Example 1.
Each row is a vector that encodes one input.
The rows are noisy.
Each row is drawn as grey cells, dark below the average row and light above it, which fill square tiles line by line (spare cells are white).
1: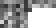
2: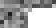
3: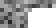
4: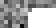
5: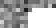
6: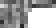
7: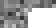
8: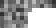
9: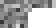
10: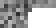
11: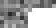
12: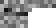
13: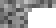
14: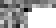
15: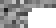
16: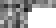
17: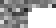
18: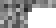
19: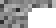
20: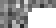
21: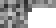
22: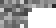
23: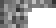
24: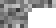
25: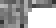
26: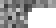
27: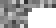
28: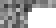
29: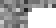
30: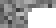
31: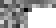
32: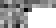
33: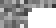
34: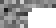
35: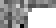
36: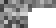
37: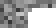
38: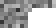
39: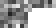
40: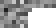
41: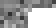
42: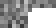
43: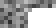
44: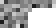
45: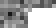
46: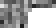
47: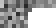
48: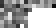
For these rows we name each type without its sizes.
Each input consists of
either a label, or a point on a line.
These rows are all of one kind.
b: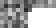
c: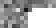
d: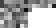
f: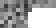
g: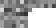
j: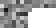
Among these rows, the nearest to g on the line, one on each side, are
d and j.
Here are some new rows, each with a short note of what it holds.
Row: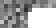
a point on a line
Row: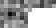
a label
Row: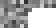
a point on a line
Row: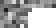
a point on a line
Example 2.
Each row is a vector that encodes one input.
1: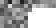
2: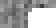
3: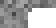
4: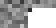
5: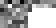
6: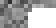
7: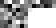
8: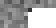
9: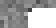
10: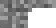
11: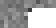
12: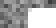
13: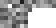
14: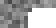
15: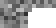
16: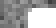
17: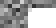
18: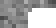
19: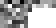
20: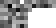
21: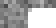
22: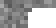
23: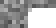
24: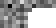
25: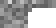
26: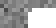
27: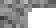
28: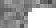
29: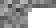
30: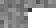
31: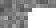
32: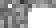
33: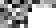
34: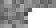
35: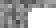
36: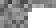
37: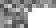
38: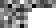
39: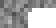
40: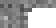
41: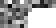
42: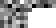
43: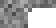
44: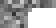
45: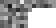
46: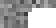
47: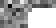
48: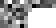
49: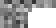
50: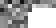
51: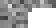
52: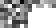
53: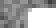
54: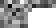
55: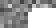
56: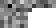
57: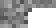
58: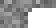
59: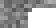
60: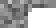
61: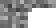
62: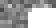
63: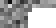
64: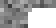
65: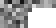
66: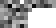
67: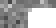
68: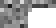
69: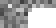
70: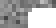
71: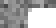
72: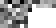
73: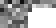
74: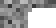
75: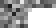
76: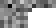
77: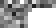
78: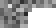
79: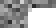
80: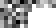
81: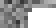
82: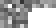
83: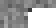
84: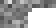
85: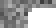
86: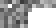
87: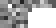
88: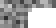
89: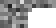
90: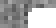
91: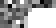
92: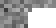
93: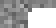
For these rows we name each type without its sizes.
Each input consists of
a point on a line, together with either a fixed value, or a node of a tree.
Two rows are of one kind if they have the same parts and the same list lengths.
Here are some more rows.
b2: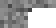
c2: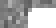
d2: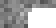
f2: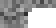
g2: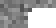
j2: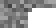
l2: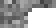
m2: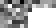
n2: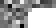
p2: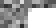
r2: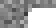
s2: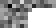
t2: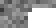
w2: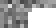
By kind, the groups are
b2, g2, j2, m2, s2, t2
c2, d2, f2, l2, n2, p2, r2, w2

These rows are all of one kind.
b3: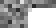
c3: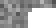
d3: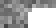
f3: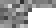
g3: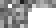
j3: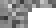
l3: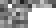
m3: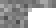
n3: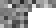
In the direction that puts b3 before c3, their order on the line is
b3, m3, n3, j3, f3, c3, l3, d3, g3.
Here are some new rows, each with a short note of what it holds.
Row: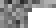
a point on a line
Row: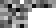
a point on a line
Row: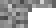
a point on a line and a node of a tree
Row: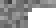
a point on a line
